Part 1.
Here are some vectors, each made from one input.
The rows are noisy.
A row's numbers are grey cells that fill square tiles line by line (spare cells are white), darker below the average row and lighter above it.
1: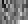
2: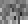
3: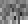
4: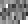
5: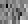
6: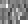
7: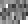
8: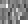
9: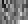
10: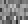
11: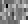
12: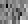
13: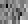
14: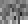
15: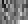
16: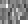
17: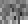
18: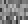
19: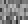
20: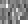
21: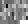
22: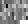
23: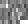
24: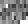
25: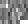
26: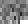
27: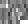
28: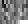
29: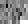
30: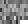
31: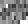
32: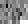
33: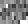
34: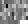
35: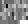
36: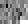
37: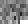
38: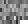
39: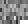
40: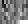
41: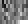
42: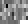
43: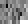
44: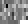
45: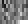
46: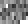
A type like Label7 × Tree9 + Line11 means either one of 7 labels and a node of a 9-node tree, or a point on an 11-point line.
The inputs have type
Circle6 + Unit.
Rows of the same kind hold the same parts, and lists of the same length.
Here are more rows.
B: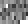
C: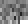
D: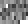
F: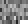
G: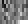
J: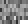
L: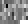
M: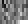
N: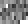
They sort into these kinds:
B, C, D, F, J, L, N
G, M

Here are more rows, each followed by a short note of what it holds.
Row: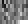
a fixed value
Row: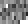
a point on a 6-point circle
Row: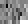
a point on a 6-point circle
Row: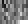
a fixed value
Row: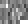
a point on a 6-point circle
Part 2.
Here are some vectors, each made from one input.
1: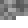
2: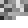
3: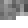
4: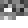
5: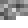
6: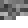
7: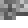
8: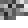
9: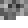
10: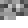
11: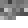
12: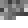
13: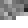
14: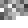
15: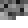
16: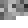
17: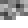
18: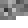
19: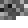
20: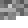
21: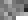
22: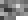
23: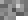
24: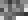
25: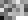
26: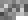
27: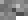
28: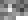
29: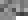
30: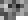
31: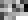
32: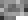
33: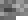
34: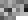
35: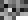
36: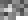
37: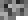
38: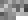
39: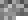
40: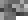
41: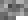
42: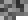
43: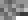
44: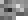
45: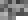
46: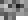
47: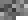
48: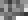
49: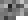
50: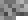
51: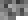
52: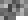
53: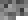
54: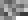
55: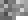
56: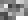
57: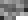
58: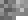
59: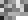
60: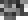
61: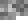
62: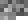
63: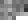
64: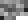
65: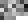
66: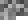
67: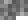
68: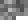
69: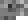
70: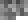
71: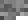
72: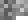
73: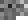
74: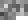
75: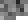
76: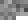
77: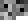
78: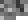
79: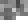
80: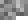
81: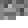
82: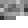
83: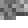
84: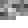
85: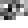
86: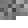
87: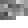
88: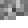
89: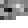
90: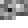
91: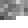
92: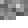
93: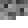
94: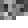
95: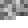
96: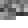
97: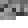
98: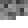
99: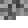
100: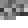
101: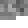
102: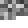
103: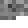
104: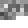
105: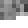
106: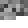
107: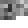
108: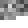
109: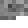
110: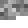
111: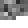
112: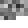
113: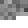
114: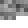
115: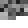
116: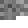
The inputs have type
Circle11.
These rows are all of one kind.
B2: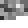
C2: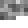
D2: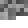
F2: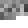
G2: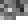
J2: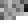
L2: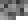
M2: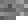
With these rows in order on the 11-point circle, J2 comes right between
F2 and G2.
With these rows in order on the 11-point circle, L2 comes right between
D2 and G2.
